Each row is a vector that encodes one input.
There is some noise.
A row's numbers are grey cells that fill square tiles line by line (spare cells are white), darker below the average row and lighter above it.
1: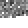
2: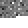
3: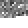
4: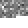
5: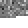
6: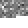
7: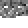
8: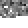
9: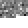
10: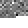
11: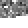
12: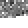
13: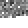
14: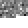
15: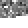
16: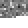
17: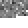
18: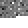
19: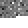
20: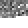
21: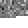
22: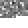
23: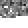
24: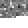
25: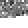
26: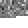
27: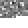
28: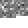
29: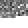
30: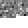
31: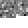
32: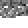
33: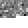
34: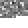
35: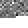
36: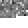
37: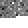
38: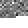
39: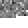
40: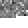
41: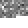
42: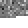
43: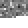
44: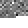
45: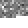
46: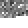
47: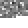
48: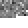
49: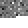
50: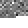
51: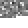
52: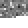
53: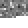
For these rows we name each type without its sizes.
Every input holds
either a point on a line, or three true/false values.
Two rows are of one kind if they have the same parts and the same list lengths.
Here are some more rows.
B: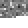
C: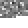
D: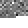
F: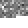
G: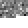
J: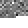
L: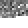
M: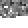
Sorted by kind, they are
B, C, D, F, G, J
L, M

